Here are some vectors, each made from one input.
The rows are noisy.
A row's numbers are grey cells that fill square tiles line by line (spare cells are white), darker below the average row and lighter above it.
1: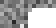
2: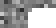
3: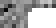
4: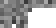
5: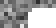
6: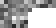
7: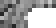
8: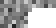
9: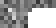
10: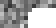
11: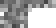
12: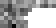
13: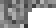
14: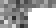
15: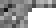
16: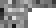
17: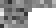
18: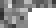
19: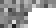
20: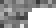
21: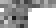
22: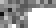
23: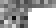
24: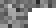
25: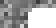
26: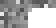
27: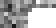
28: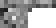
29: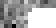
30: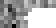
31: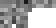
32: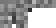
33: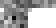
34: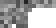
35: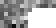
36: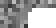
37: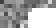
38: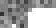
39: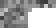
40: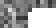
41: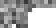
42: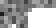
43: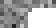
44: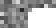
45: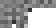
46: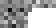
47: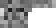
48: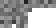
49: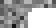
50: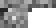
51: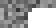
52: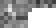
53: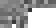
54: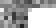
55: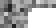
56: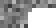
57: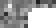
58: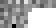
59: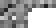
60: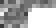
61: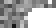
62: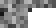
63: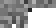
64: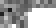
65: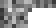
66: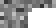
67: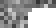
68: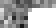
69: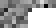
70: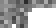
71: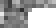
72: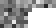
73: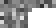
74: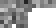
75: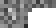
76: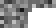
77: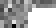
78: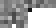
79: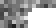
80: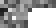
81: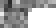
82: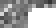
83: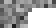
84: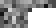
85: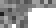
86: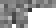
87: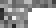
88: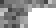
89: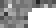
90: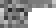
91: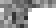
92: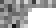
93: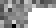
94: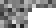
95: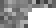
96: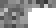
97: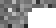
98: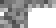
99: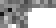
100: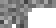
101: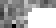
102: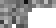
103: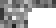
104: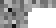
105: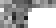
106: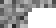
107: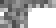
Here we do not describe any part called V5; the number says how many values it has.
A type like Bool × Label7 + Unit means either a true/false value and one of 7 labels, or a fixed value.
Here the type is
Bool × Bool × Bool × Bool × V5 + Tree11.
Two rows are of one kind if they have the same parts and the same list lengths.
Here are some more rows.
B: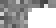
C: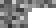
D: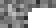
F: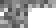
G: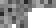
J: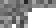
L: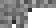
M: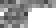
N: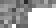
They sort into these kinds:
B, C, D, F, M
G, J, L, N

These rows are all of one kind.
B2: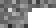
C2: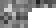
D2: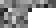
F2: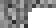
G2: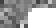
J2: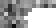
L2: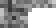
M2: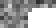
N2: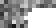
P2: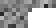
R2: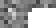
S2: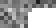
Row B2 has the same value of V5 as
G2, J2, L2 and N2.
